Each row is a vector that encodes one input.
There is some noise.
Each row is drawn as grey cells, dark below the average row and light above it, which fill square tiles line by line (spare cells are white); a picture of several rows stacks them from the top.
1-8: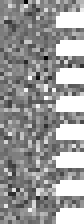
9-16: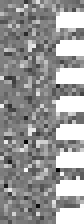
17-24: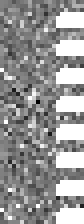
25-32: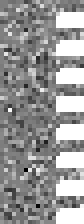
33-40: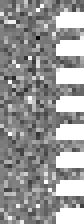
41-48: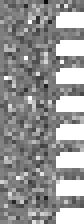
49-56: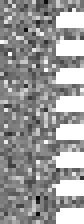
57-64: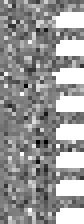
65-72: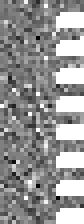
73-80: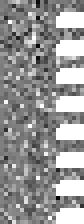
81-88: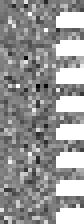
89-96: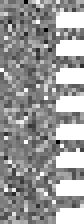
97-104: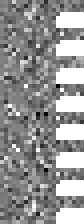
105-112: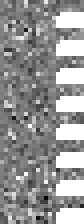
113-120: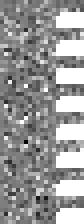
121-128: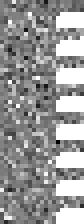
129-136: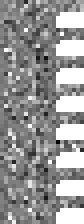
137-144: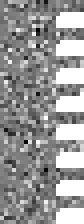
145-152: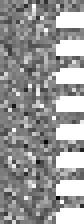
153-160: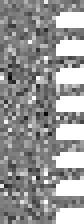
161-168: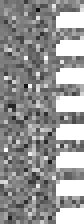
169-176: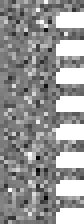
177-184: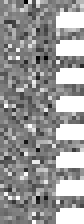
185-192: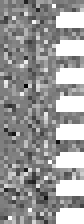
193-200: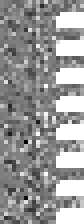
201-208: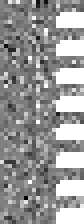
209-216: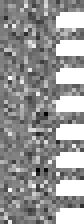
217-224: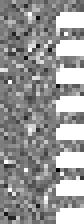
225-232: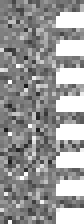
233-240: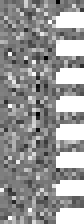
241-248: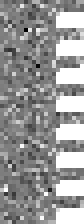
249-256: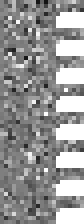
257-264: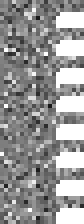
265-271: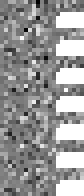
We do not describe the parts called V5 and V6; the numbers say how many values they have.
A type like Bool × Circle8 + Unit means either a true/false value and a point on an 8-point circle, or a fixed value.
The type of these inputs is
((Bool × V5 + Unit) × V6 + Label7) × Line10.
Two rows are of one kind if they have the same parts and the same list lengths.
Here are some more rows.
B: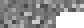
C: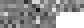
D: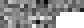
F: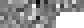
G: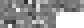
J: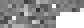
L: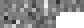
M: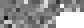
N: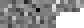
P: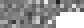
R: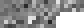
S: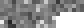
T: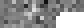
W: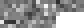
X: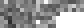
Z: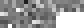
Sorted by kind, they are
B, M, P, S, X
C, G, J, L, N, W, Z
D, F, R, T

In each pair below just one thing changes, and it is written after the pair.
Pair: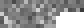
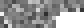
the place on the 10-point line
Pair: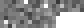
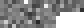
the true/false value
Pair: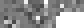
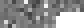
the place on the 10-point line
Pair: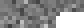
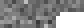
the value of V5
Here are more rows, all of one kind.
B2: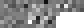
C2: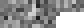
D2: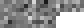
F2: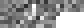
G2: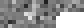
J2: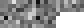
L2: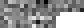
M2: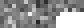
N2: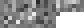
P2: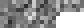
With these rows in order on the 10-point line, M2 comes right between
C2 and F2.
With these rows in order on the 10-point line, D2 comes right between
L2 and P2.
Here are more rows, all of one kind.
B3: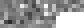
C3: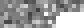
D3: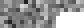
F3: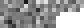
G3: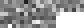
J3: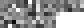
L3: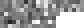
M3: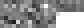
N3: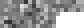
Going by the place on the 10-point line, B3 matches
D3 and N3.
